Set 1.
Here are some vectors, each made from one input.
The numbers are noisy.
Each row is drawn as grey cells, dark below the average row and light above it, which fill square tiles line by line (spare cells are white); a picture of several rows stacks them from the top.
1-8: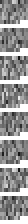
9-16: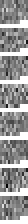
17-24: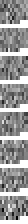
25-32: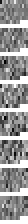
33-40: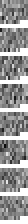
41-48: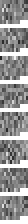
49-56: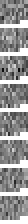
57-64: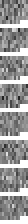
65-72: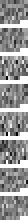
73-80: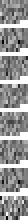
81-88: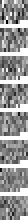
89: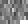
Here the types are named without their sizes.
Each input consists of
either a node of a tree, or three true/false values.
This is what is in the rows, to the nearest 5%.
About 50% of them hold a node of a tree. The rest hold three true/false values.
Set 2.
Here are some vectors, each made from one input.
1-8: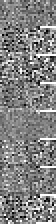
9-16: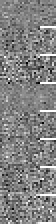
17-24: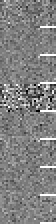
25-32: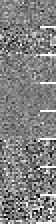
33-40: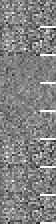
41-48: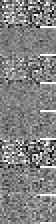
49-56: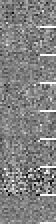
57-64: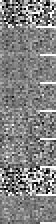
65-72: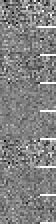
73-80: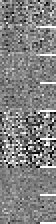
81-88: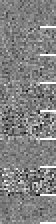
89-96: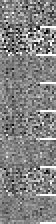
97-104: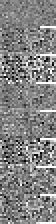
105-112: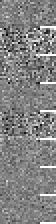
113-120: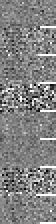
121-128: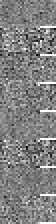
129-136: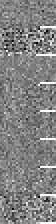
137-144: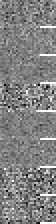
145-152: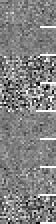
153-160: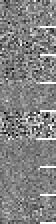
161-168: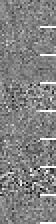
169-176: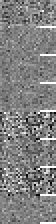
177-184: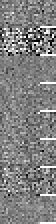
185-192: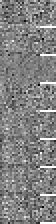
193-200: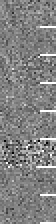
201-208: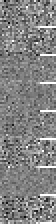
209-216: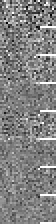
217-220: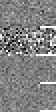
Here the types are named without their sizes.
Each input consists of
a list of points on a circle.
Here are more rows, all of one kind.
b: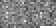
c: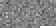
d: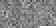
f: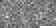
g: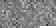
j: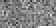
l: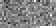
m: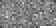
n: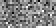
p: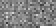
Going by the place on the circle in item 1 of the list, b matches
d, g, j and m.
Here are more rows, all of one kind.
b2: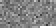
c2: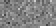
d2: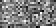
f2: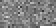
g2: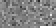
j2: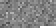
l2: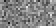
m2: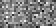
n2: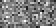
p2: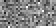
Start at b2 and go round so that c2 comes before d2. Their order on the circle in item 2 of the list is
b2, p2, j2, n2, m2, f2, l2, c2, g2, d2.
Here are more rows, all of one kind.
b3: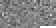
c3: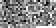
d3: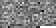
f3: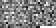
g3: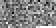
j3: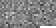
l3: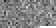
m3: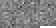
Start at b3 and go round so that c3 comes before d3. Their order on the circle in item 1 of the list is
b3, c3, f3, j3, l3, g3, m3, d3.
